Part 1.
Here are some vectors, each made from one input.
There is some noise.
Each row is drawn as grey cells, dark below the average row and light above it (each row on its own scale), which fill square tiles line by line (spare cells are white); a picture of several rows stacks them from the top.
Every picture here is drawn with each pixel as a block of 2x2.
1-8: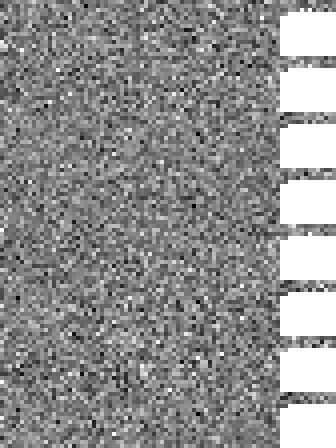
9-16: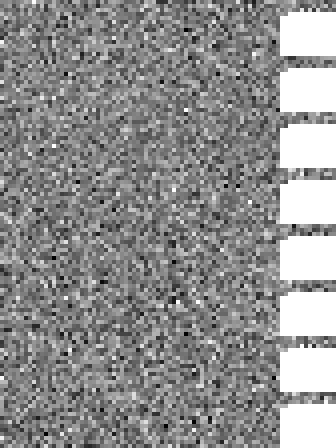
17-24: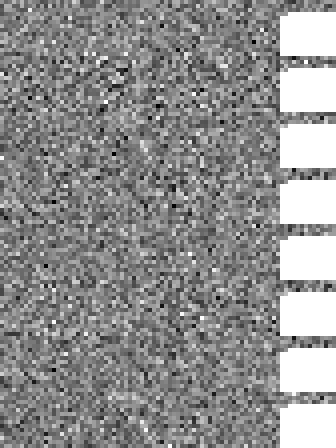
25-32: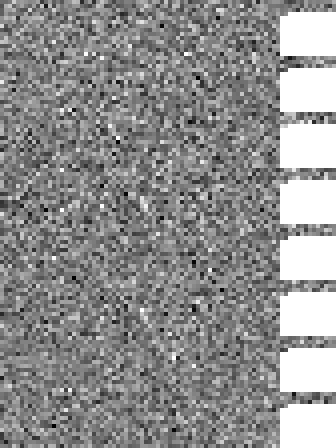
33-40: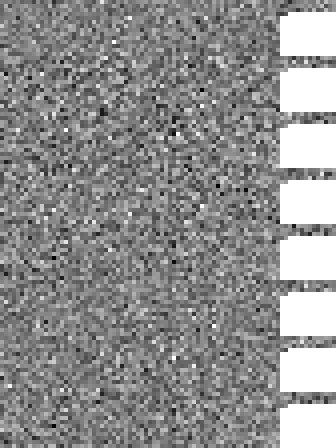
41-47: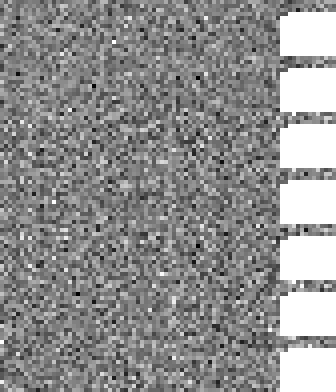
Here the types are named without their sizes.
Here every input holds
a true/false value, together with either a point on a circle, or a fixed value.
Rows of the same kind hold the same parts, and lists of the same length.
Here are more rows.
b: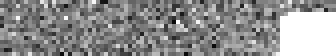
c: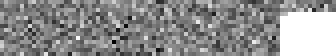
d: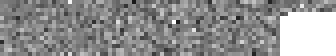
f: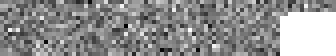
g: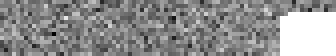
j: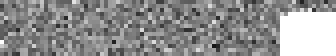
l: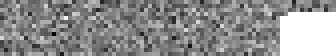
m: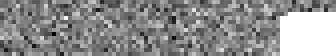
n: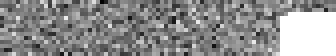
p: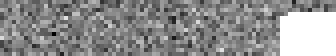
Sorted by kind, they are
b, g, l, m, n, p
c, d, f, j

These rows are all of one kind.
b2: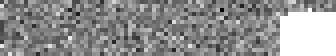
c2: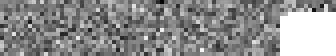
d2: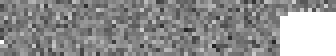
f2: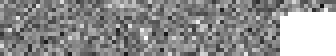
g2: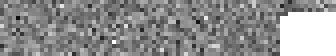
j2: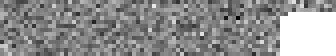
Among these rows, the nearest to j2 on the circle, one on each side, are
b2 and g2.
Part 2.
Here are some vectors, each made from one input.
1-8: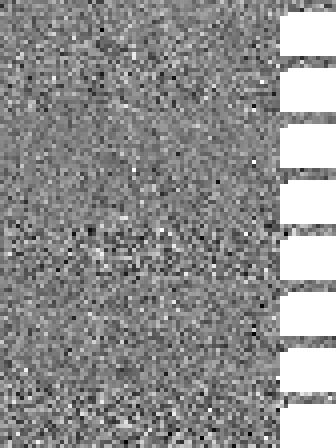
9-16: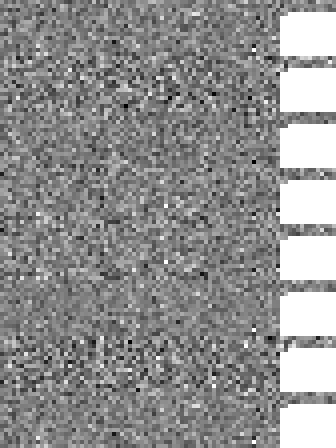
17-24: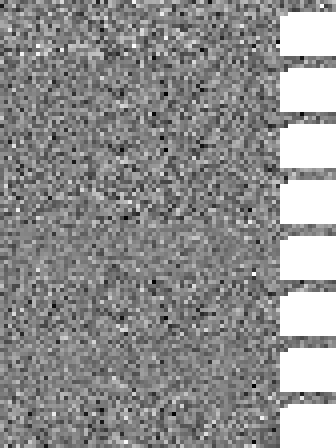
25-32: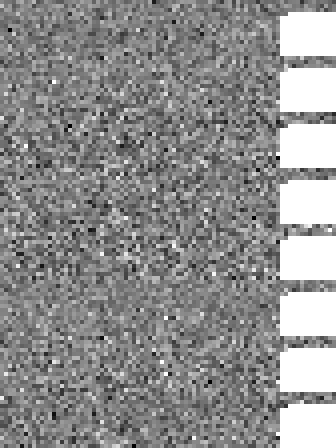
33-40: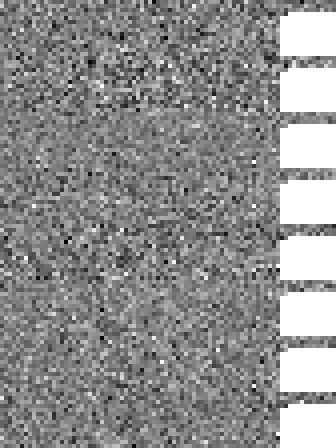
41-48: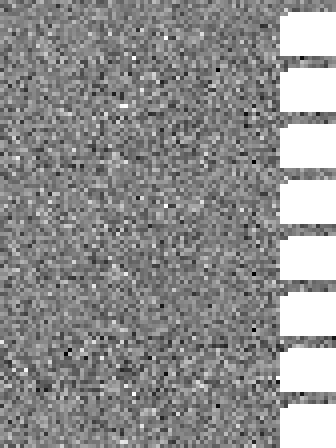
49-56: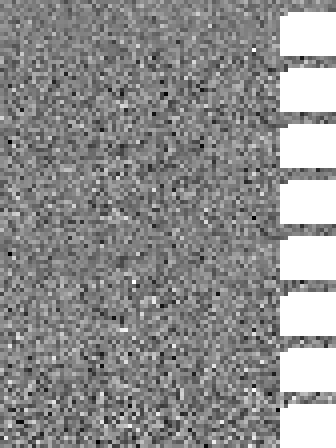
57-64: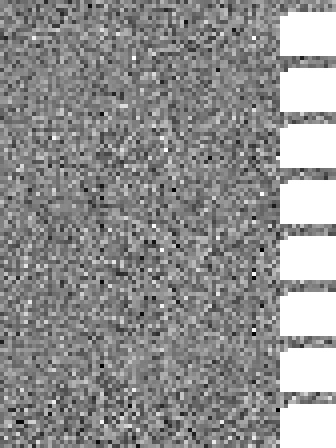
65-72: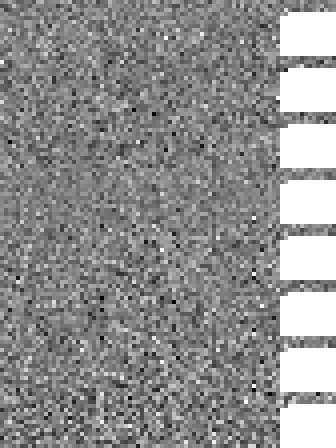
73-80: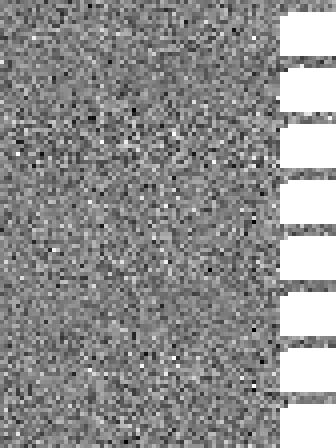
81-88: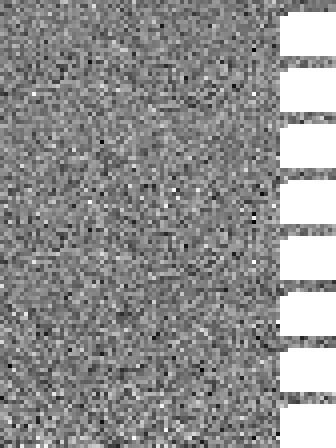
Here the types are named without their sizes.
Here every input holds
either a point on a circle, or a fixed value, or four true/false values.
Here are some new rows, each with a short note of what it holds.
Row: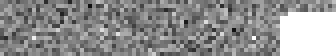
a fixed value
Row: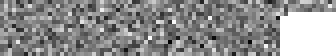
a point on a circle
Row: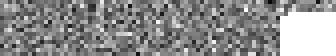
a point on a circle
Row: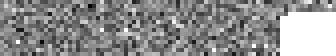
a point on a circle
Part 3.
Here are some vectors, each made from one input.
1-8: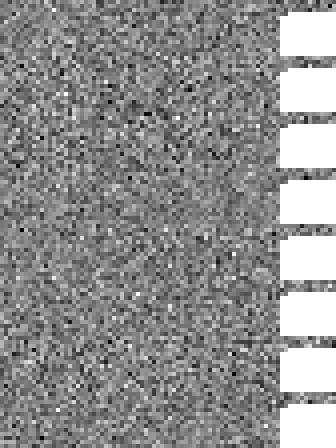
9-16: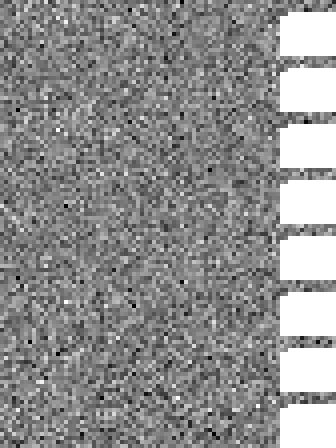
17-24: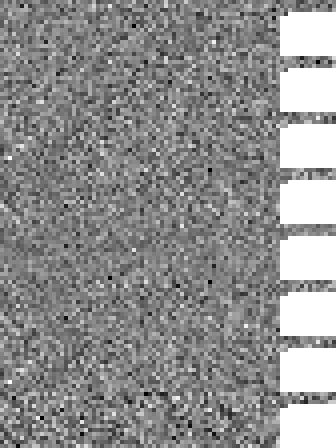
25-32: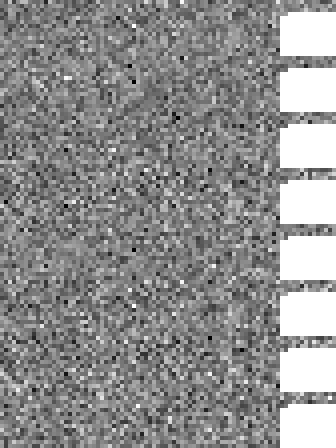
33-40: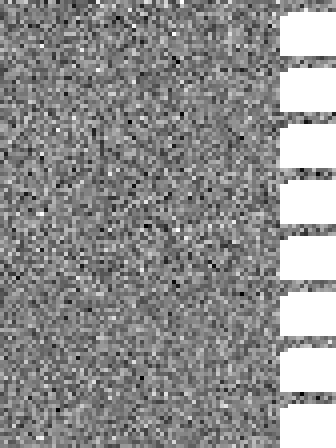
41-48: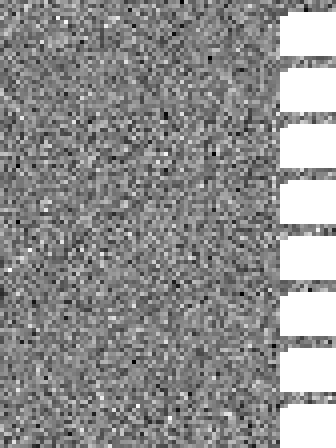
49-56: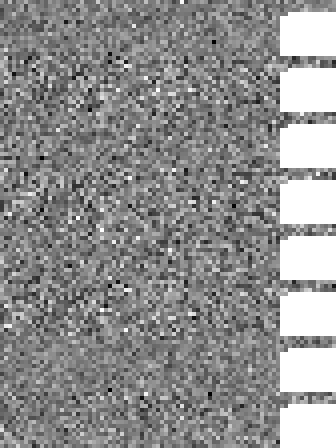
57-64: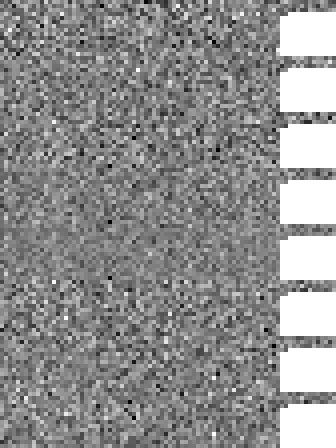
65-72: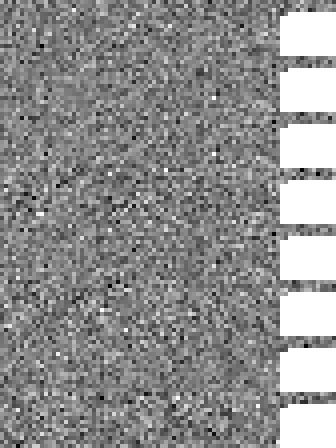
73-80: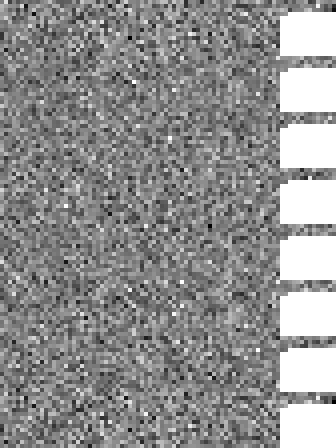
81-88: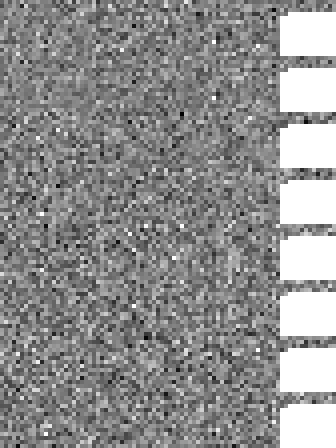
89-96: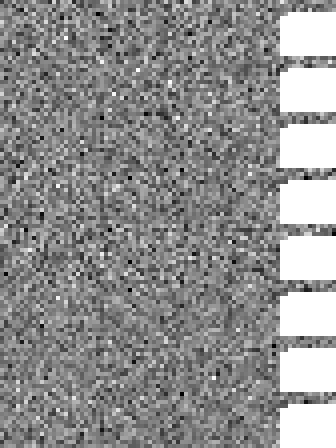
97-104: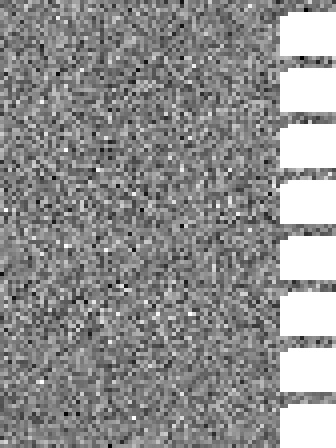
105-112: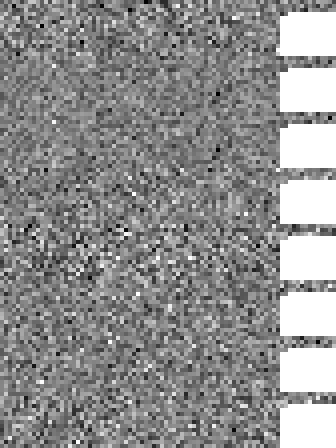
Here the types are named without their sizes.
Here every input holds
either a point on a circle, or four true/false values.
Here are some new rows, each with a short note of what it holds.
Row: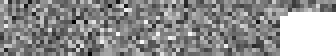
a point on a circle
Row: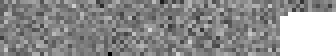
four true/false values
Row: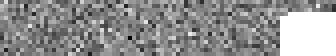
a point on a circle
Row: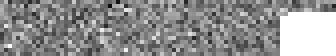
a point on a circle
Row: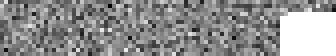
a point on a circle
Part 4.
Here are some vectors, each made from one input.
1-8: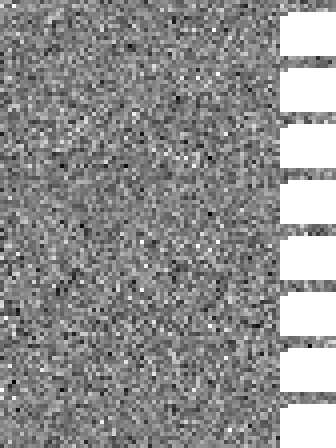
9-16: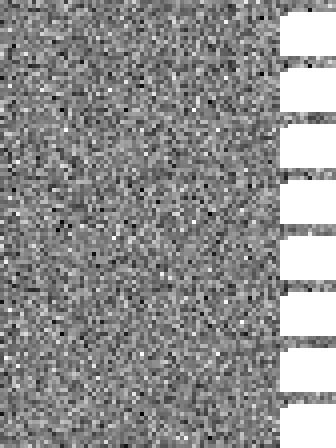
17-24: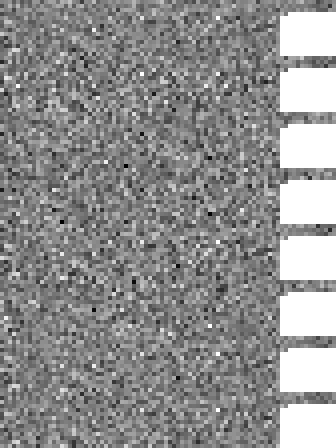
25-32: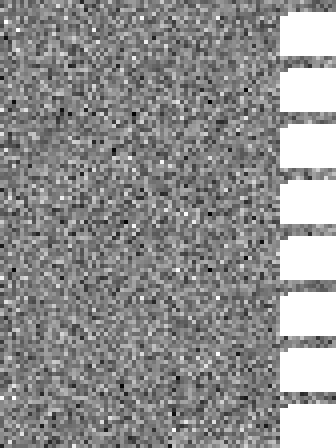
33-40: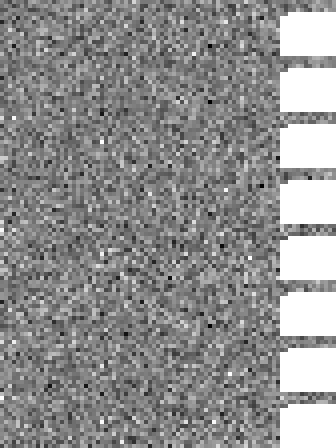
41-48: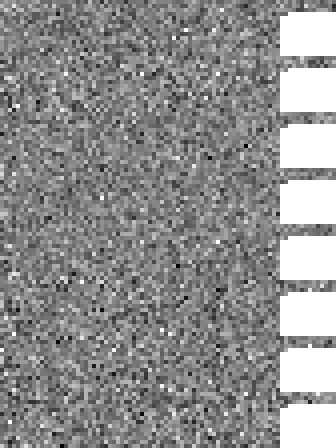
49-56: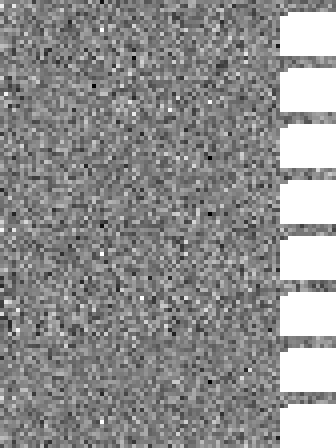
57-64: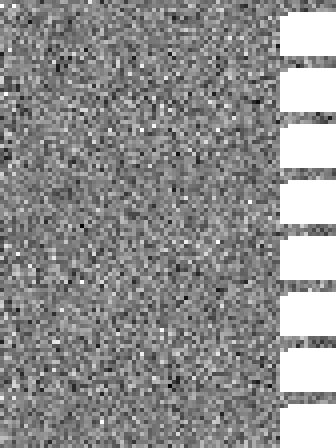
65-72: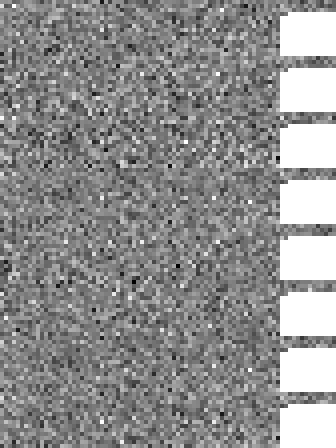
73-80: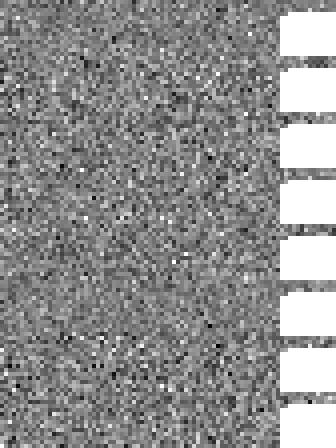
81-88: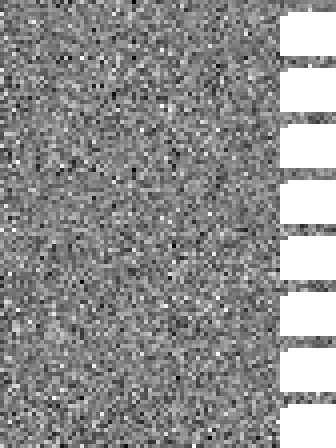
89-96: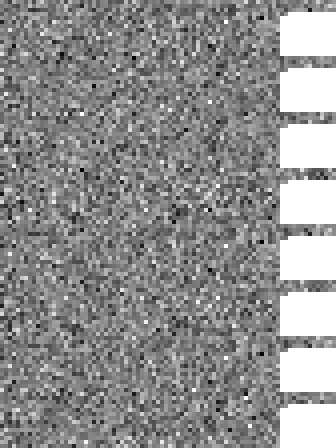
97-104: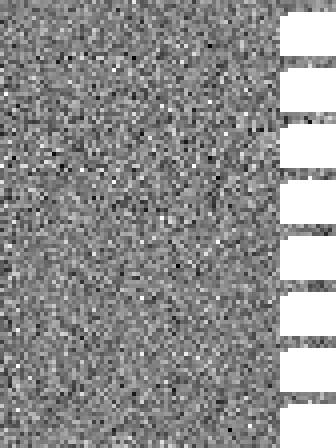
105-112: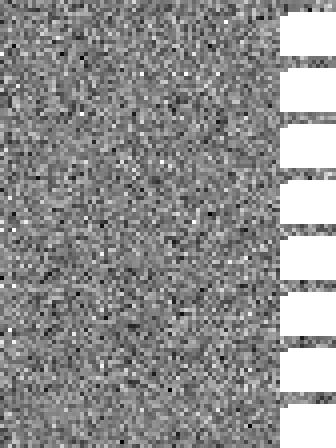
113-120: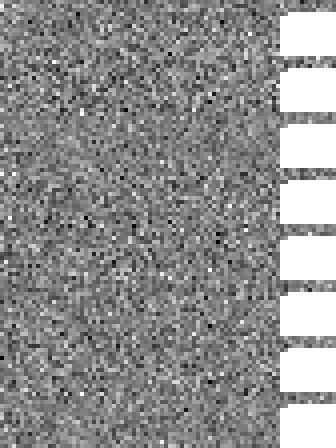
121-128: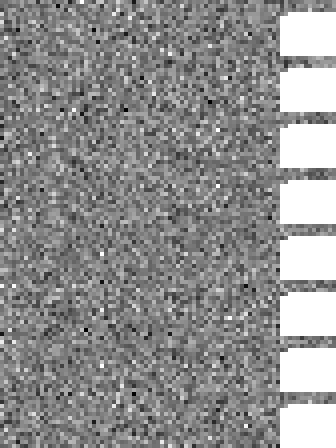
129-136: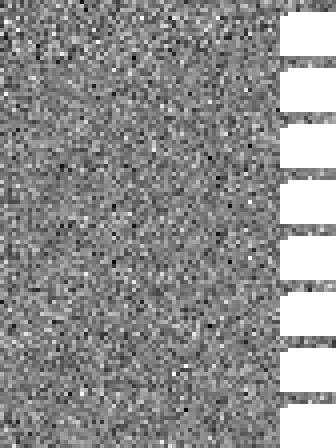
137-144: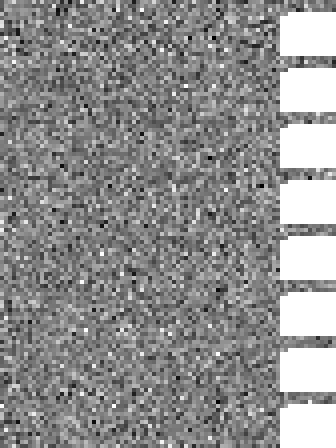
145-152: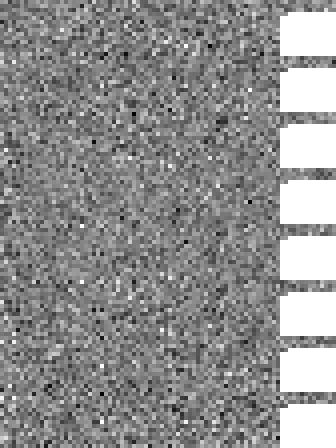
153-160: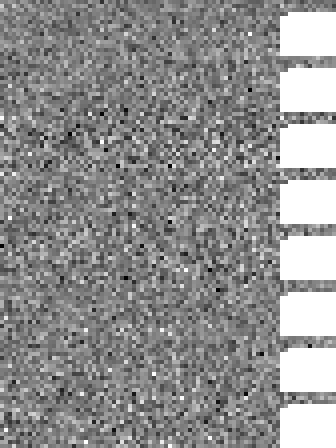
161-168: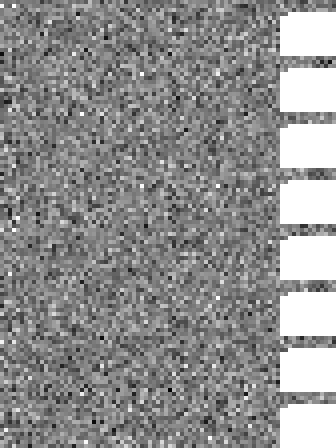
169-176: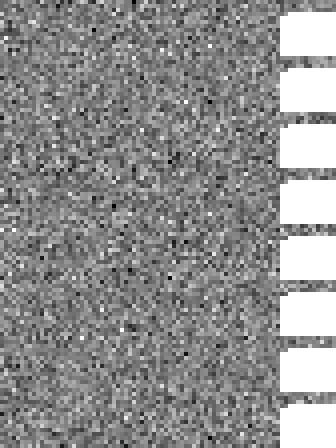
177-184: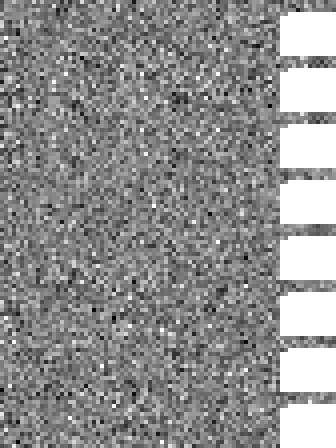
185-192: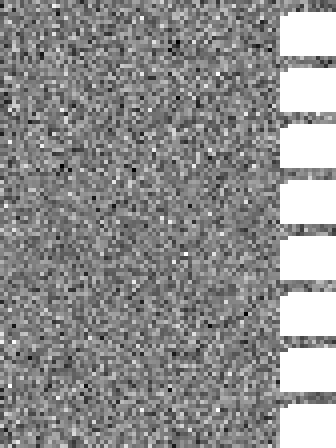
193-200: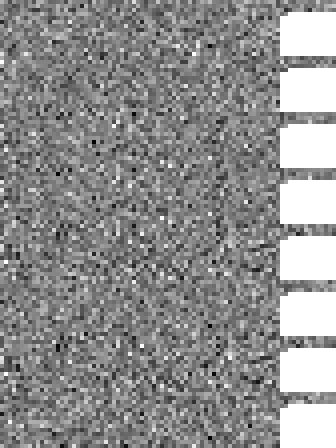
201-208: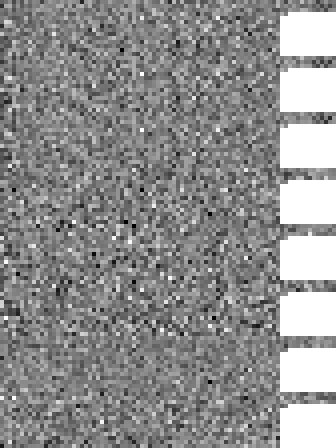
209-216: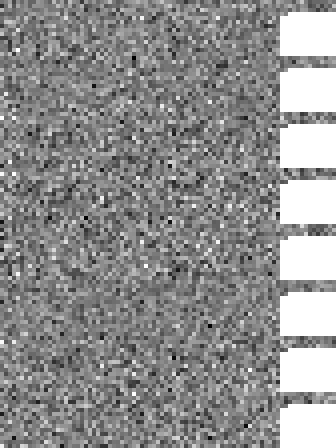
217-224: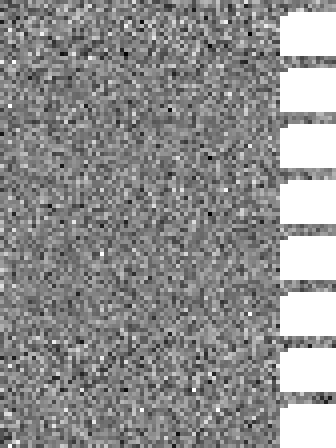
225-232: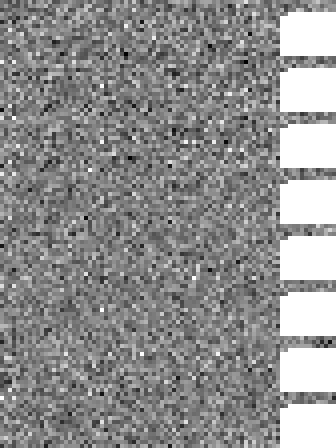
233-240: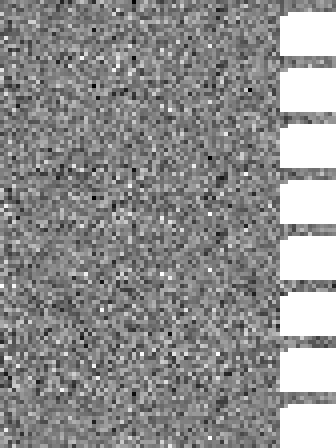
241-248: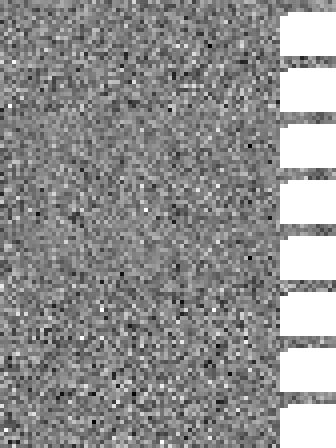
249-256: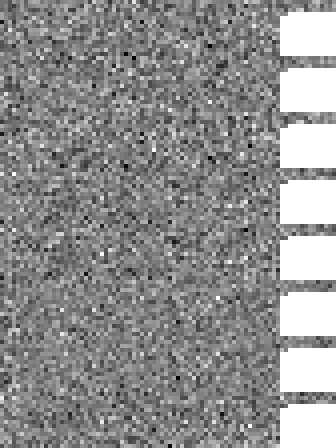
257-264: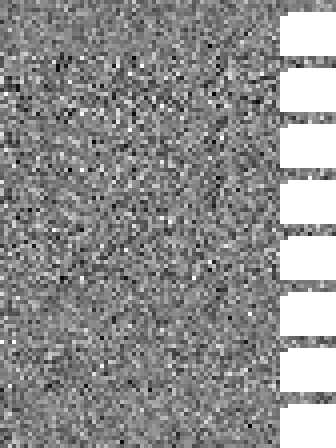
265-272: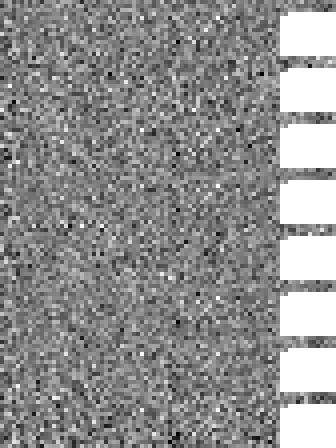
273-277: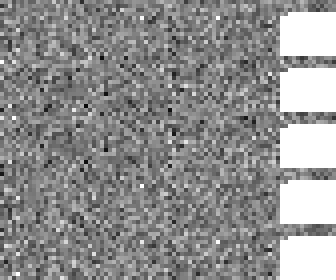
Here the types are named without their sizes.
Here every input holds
a label, together with either a fixed value, or four true/false values.
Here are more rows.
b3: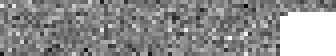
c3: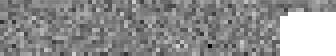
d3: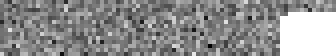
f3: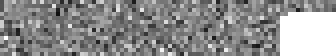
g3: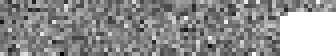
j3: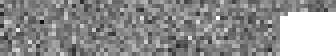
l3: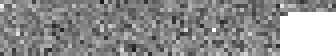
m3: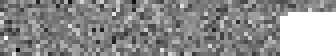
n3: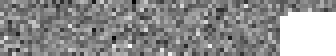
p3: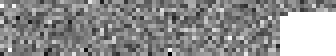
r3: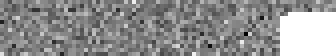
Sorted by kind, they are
b3, c3, d3, g3, j3, l3, m3, n3, p3, r3
f3

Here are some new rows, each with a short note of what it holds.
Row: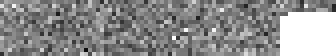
a label
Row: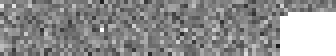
a label and four true/false values
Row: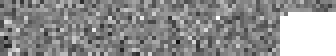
a label and four true/false values
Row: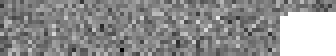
a label and four true/false values
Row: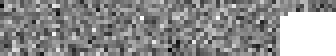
a label
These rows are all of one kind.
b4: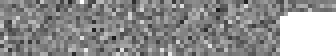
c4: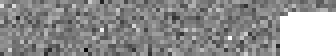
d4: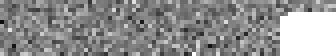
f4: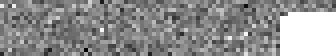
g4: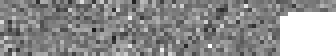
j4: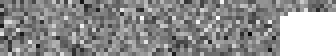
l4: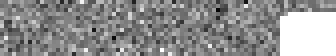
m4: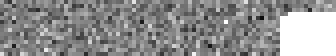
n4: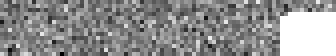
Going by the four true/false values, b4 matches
d4 and l4.
